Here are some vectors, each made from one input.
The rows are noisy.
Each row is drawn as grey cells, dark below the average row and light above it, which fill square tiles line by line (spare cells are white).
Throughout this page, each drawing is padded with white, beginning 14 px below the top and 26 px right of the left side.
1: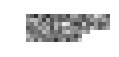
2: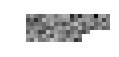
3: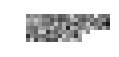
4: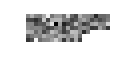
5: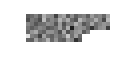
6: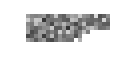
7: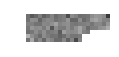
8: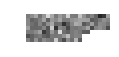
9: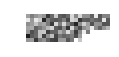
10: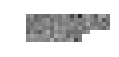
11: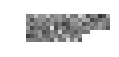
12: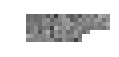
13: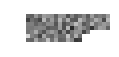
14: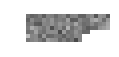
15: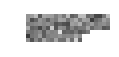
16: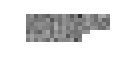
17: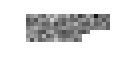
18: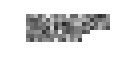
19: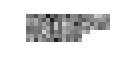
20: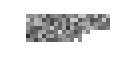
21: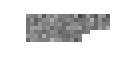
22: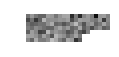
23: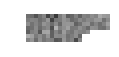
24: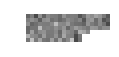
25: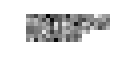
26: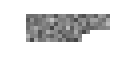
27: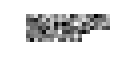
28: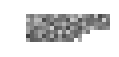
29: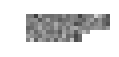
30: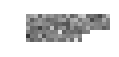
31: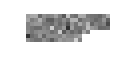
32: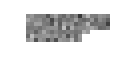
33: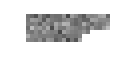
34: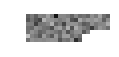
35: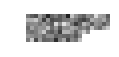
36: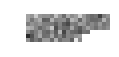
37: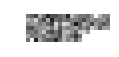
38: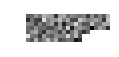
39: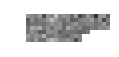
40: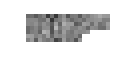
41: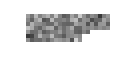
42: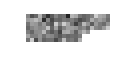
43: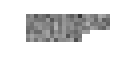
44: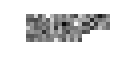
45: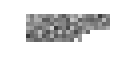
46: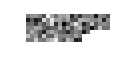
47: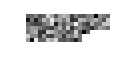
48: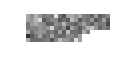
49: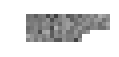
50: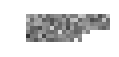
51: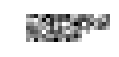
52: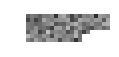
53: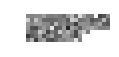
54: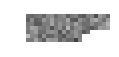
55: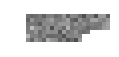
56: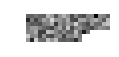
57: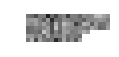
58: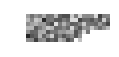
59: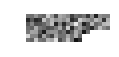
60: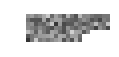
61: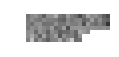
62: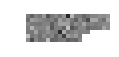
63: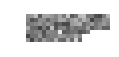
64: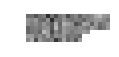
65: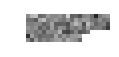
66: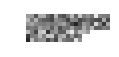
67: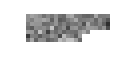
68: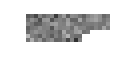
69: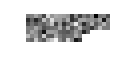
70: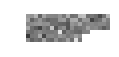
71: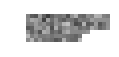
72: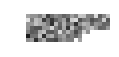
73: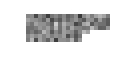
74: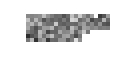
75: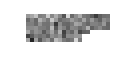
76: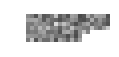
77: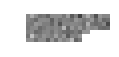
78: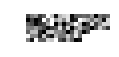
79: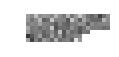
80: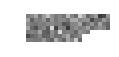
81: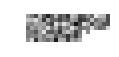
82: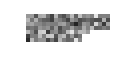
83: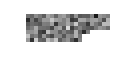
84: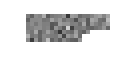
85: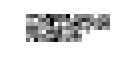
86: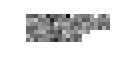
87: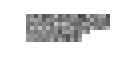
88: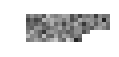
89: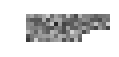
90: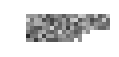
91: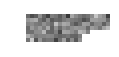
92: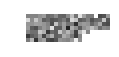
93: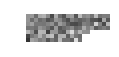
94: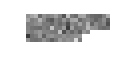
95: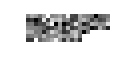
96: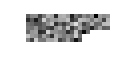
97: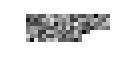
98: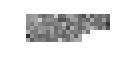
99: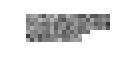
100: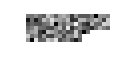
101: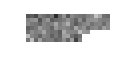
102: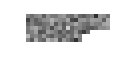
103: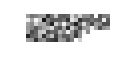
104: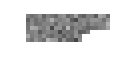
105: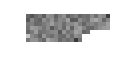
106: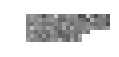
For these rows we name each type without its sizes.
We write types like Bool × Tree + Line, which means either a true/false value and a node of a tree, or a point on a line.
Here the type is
List(Line).
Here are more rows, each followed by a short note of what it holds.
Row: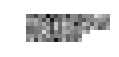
a list of one item
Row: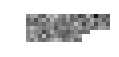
a list of two items
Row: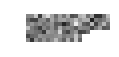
a list of one item
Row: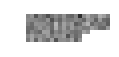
a list of one item
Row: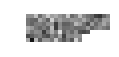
a list of two items
